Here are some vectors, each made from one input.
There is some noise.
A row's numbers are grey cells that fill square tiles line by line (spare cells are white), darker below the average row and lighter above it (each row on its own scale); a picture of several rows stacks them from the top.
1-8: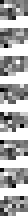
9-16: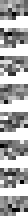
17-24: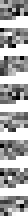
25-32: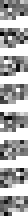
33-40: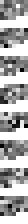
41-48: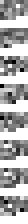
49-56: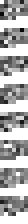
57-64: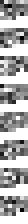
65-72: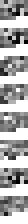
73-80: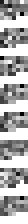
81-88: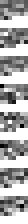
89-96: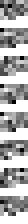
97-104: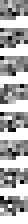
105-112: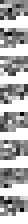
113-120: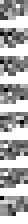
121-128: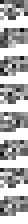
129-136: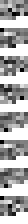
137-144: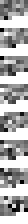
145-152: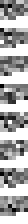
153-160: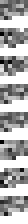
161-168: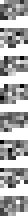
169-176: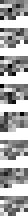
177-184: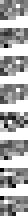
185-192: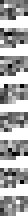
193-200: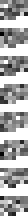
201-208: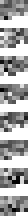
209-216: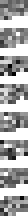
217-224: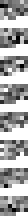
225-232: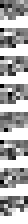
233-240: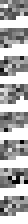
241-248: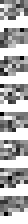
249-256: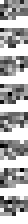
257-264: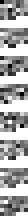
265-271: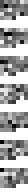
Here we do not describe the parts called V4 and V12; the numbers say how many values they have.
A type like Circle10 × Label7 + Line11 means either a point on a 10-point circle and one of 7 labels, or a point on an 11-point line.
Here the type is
Bool × V4 + Line10 + V12.
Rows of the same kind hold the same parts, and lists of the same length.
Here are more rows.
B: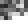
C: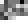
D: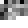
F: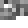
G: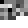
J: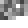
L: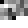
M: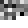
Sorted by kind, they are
B, C, D, J
F, G, L
M

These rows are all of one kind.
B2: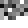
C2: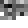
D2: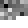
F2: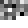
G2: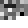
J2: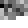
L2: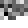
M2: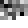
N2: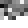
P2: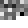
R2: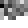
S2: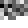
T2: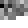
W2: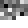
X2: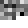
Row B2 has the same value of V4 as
F2, G2, P2 and X2.
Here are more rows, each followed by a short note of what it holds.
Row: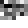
a true/false value and a value of V4
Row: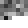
a point on a 10-point line
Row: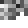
a value of V12
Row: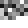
a true/false value and a value of V4
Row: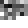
a true/false value and a value of V4
